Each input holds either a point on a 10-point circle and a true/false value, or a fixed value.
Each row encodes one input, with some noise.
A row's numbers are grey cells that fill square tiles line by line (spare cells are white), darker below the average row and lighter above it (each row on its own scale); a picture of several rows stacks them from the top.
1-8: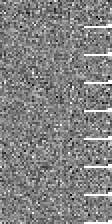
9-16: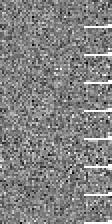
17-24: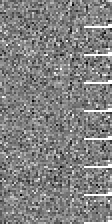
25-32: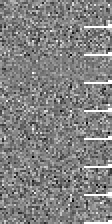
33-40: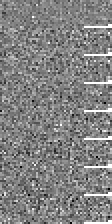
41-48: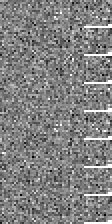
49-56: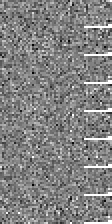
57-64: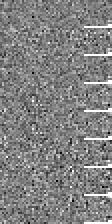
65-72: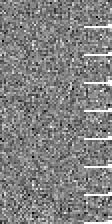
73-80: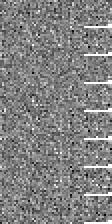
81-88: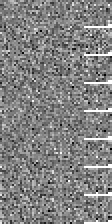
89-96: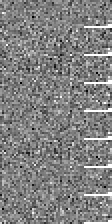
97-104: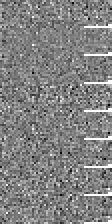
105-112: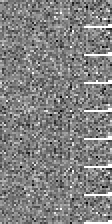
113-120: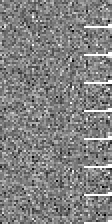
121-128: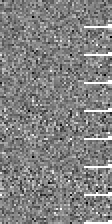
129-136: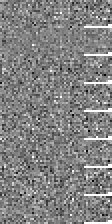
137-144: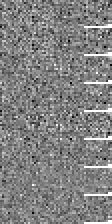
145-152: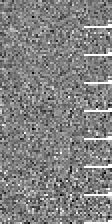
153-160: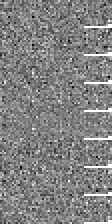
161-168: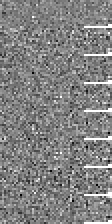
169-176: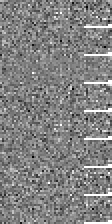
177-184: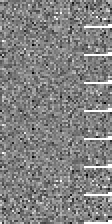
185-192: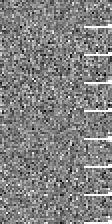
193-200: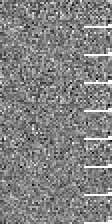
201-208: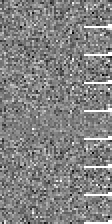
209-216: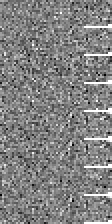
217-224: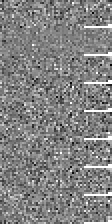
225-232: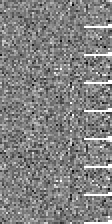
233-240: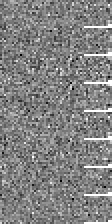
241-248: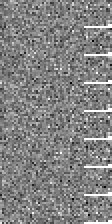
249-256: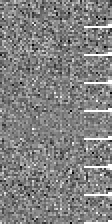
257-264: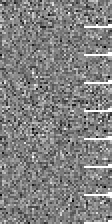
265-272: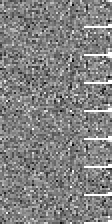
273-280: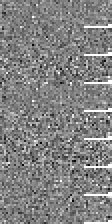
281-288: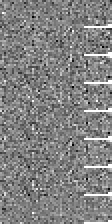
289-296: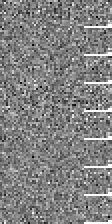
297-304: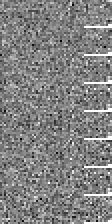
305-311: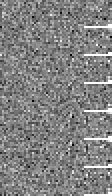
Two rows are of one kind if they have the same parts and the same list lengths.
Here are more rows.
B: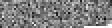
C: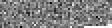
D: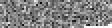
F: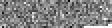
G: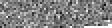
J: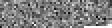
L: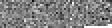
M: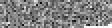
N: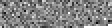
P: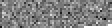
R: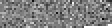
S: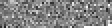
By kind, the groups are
B, C, F, G, J, L, N, P, R, S
D, M

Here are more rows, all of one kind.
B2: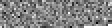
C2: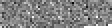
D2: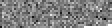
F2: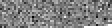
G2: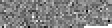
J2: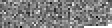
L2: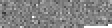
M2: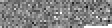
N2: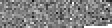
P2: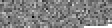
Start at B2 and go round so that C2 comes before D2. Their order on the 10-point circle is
B2, N2, C2, P2, M2, F2, D2, G2, J2, L2.
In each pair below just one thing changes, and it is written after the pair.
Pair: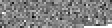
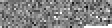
the true/false value
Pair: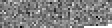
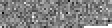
the true/false value
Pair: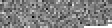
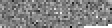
the true/false value
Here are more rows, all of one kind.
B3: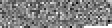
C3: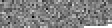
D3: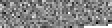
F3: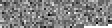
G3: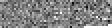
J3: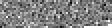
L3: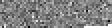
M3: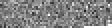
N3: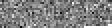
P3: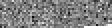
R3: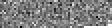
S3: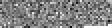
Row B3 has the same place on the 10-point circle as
P3 and S3.
